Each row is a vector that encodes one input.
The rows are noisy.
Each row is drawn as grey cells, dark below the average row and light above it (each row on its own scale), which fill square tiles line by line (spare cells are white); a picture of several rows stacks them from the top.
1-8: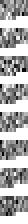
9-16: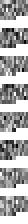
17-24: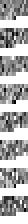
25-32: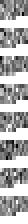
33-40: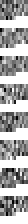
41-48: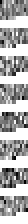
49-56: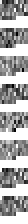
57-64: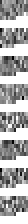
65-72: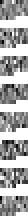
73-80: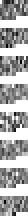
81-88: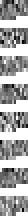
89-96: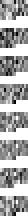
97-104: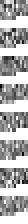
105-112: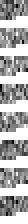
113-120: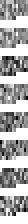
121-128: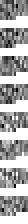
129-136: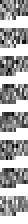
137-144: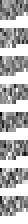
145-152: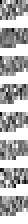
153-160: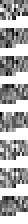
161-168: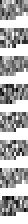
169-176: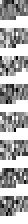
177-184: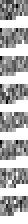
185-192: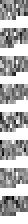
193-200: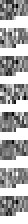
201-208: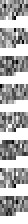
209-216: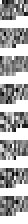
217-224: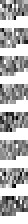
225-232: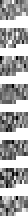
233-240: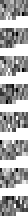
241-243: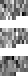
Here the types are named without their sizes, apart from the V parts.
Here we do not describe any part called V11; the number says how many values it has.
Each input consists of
a list of items, each a true/false value and a value of V11.
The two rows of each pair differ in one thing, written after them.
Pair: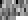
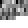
the value of V11 in item 2 of the list
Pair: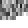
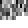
the true/false value in item 2 of the list
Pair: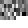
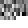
the value of V11 in item 2 of the list
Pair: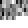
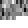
the value of V11 in item 2 of the list
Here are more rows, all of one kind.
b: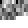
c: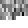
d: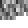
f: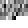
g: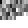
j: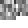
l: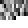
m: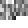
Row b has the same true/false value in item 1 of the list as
d and g.
